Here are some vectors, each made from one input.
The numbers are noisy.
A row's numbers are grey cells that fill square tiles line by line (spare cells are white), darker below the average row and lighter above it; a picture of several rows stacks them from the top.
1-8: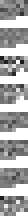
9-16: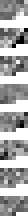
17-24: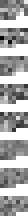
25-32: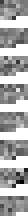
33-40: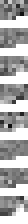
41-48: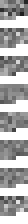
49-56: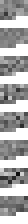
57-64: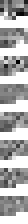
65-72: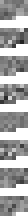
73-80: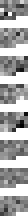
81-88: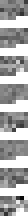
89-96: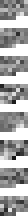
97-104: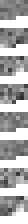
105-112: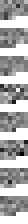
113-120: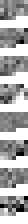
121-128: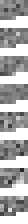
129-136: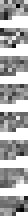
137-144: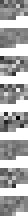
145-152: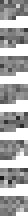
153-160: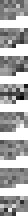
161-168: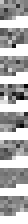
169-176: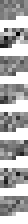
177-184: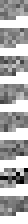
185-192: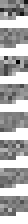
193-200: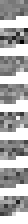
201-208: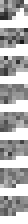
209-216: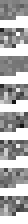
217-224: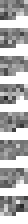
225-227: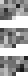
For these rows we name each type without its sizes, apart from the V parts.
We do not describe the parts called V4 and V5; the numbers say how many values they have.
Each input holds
either a label, or a point on a line, a true/false value, a value of V4 and a value of V5.
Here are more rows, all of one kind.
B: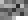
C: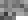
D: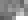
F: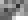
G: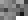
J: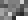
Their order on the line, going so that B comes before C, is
B, F, C, G, J, D.
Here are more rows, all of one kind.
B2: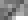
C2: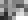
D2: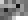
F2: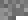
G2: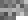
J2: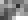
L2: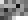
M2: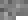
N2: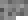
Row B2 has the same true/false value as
D2, F2 and J2.
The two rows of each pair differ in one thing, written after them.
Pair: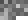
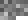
the value of V4
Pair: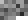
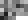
the true/false value
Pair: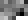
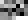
the true/false value
